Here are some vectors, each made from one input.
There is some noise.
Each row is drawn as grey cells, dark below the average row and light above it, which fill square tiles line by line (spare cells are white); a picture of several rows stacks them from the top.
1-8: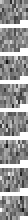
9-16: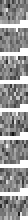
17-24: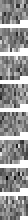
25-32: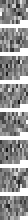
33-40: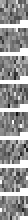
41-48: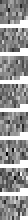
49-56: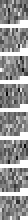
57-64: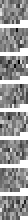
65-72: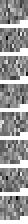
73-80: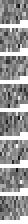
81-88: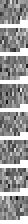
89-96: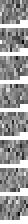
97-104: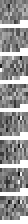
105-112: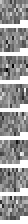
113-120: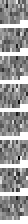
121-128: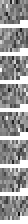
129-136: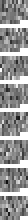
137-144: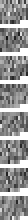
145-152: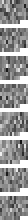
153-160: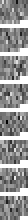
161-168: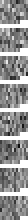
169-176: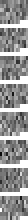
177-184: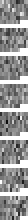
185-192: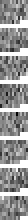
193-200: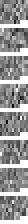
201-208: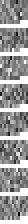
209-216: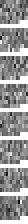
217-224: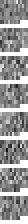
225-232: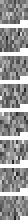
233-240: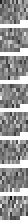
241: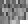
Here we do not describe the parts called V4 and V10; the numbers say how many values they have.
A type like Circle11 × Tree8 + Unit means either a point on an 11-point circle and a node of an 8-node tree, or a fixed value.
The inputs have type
(Bool × Bool × Bool + Line5 × V4) × Line7 × V10.
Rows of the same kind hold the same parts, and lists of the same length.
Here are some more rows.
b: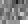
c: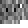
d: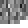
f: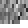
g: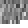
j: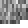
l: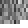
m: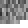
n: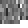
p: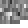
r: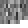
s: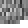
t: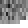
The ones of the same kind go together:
b, c, d, f, g, l, m, r, t
j, n, p, s

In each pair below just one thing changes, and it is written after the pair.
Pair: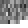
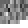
the place on the 5-point line
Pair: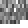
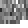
the place on the 5-point line
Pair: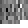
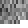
the value of V10
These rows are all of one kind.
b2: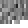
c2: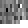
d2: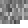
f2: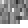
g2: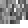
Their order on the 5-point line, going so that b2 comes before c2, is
g2, d2, f2, b2, c2.
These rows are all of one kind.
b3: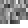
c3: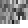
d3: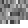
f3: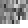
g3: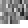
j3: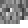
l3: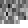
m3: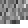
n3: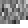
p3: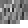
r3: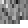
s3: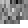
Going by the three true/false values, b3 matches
g3 and j3.
